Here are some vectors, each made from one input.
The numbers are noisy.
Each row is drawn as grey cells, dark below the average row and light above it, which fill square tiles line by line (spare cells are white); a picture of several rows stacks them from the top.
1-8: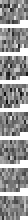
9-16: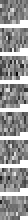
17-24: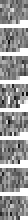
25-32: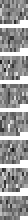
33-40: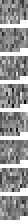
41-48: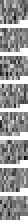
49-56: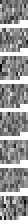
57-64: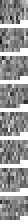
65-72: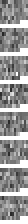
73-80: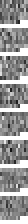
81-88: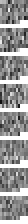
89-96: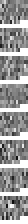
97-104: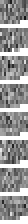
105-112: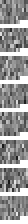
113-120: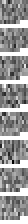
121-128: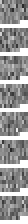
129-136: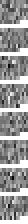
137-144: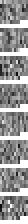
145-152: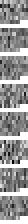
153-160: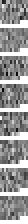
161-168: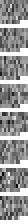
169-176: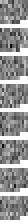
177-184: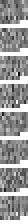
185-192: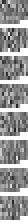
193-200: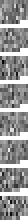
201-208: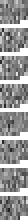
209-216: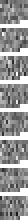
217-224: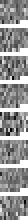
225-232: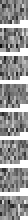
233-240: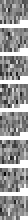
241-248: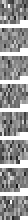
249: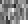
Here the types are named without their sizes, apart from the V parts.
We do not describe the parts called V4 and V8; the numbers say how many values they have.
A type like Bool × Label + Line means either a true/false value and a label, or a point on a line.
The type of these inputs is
(Line × Line + Tree × (Tree + V4)) × V8.
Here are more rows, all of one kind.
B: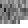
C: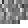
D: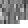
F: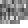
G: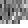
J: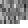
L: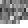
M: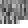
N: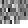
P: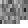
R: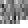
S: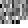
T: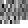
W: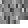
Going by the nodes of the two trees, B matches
D, J, L and M.
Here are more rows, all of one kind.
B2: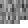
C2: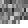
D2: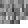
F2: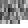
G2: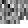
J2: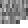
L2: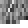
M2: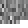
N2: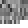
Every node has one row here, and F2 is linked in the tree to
C2 and M2.
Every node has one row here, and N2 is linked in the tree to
G2 and J2.
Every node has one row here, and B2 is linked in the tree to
G2 and L2.
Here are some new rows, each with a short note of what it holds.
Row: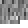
a node of each of two trees and a value of V8
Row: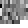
a node of each of two trees and a value of V8
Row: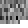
a point on each of two lines and a value of V8
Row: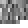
a node of each of two trees and a value of V8
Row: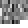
a node of a tree, a value of V4 and a value of V8
